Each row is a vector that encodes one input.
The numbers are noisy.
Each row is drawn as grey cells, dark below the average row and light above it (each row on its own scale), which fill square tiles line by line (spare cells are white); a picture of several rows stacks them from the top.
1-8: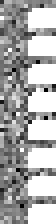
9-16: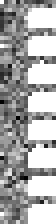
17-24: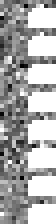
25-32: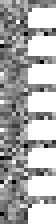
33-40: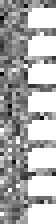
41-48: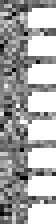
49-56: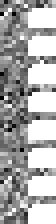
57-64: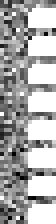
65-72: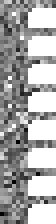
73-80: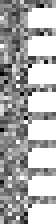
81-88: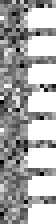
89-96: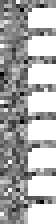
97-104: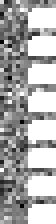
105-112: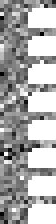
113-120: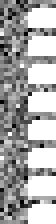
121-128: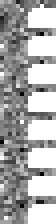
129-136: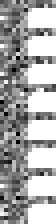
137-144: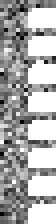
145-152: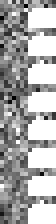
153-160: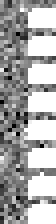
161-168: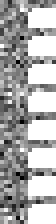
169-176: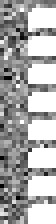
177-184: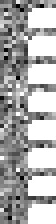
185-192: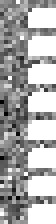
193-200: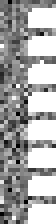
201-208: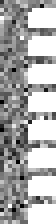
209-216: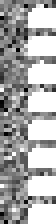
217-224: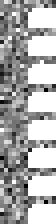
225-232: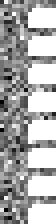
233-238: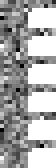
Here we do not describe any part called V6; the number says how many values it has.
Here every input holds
a true/false value, together with either a point on a 5-point circle, or a value of V6.
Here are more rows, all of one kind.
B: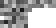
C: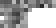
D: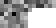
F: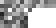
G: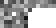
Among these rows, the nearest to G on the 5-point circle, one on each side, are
B and C.
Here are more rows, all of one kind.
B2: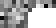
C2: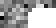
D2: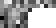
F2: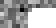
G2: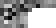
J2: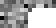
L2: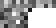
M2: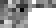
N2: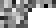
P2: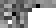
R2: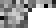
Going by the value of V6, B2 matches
C2, J2, N2 and R2.
